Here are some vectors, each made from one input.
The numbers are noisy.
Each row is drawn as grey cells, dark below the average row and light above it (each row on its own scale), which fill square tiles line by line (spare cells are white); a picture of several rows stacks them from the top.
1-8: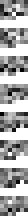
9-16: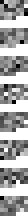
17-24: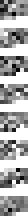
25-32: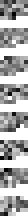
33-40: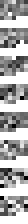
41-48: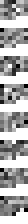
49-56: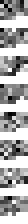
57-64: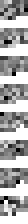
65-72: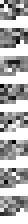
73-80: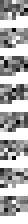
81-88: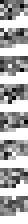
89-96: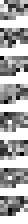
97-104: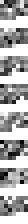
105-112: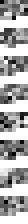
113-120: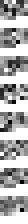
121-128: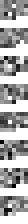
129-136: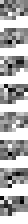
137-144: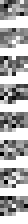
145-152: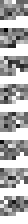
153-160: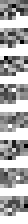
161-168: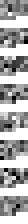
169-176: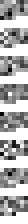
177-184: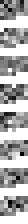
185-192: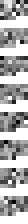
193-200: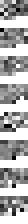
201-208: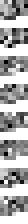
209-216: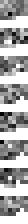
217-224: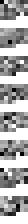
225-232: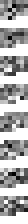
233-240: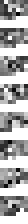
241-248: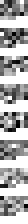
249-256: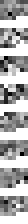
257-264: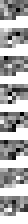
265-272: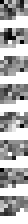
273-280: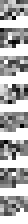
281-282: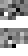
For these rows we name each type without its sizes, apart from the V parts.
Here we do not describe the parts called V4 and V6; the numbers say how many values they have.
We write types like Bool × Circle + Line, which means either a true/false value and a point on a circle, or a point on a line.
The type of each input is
Bool × (Circle + V6) × (Line + V4).
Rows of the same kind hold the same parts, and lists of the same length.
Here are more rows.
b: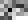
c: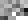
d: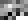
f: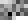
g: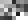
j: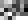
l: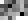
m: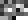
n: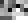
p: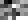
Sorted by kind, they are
b, g, j, n
c, d, f
l
m, p

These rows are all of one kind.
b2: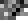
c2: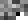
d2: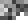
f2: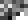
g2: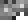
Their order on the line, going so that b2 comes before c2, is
b2, g2, d2, f2, c2.
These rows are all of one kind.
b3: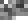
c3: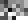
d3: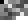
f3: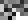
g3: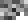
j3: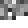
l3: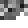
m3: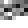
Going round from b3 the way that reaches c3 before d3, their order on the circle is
b3, m3, g3, j3, c3, d3, f3, l3.
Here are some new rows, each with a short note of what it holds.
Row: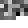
a point on a circle, a point on a line and a true/false value
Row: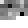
a true/false value, a value of V4 and a value of V6
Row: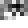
a point on a circle, a true/false value and a value of V4
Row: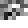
a true/false value, a value of V4 and a value of V6
